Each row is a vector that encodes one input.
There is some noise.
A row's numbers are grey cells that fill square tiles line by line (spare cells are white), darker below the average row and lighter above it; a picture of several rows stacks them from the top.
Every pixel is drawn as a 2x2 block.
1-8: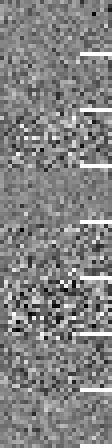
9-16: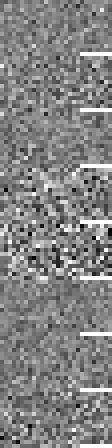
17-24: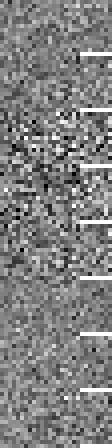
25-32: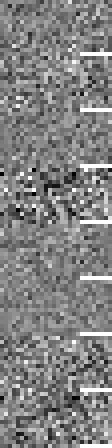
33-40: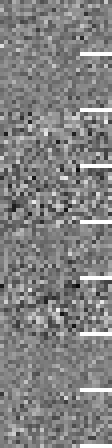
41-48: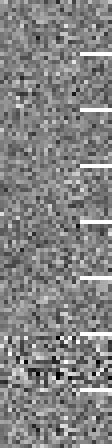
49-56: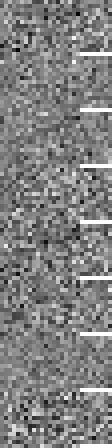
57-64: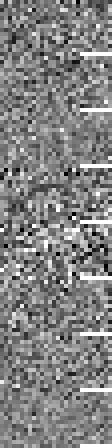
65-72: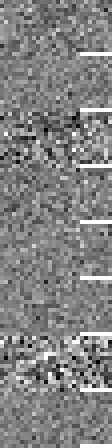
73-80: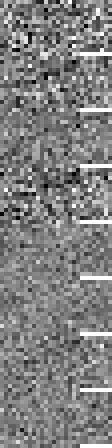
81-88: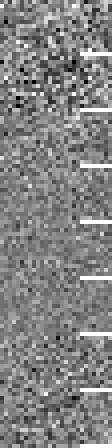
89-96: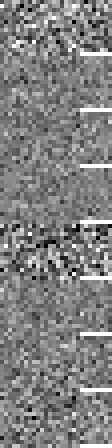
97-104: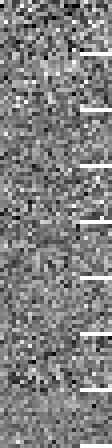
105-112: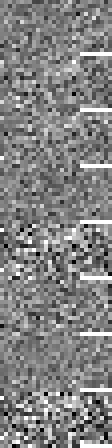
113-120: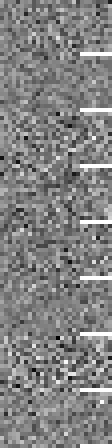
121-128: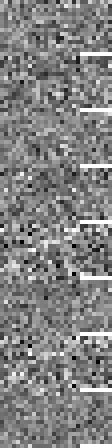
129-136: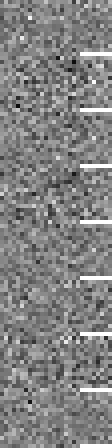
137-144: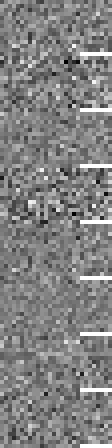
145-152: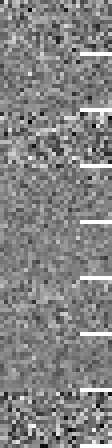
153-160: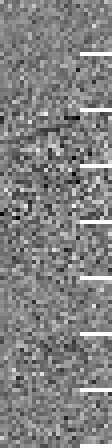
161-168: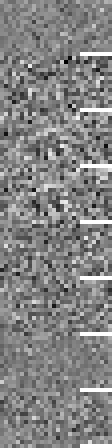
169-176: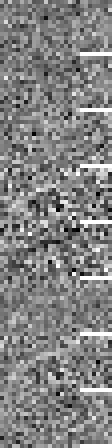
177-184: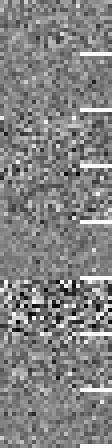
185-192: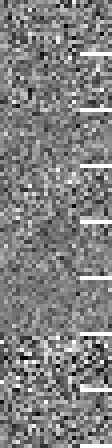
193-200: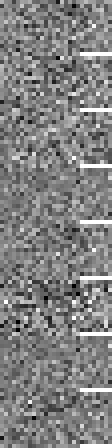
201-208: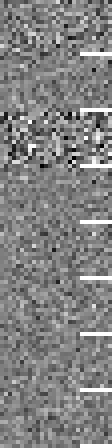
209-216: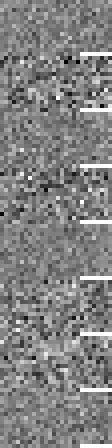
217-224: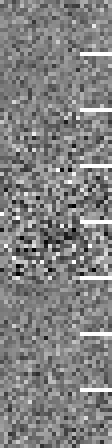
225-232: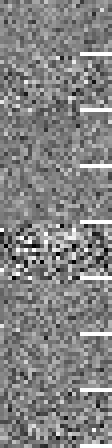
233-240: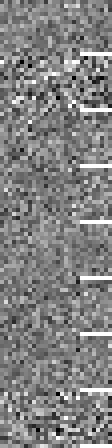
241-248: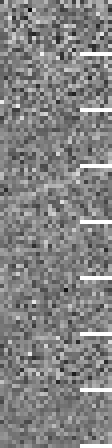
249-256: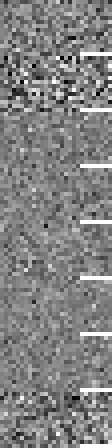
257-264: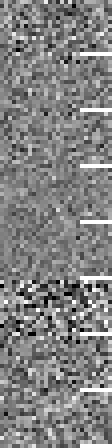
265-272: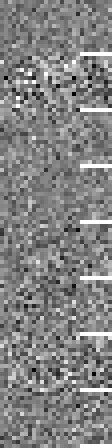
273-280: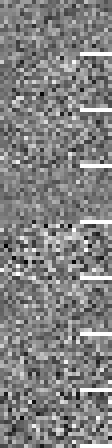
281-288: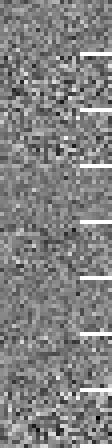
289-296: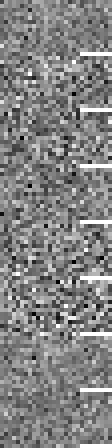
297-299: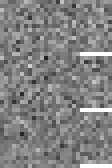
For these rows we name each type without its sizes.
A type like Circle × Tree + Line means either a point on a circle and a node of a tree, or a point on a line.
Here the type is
(Bool × Bool × Bool + Label) × Circle × List(Line).
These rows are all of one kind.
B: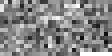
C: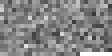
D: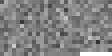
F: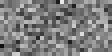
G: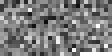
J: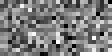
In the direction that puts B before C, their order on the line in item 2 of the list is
J, D, B, C, F, G.
